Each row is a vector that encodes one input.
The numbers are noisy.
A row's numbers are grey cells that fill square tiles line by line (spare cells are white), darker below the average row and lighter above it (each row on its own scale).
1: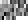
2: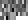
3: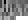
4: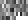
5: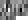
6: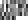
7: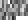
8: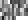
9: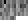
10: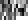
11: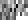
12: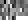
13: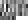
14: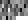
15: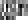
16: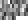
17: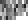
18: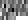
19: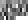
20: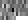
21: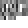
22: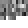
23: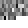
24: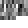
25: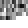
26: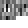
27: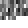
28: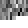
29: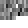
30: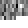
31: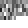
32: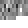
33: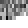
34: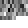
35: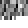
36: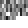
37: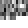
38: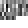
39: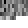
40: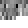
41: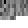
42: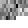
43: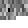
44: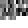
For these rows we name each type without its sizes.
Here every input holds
a list of points on a line.
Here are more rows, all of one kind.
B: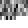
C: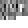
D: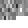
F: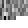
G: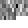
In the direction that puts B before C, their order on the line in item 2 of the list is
D, F, B, C, G.
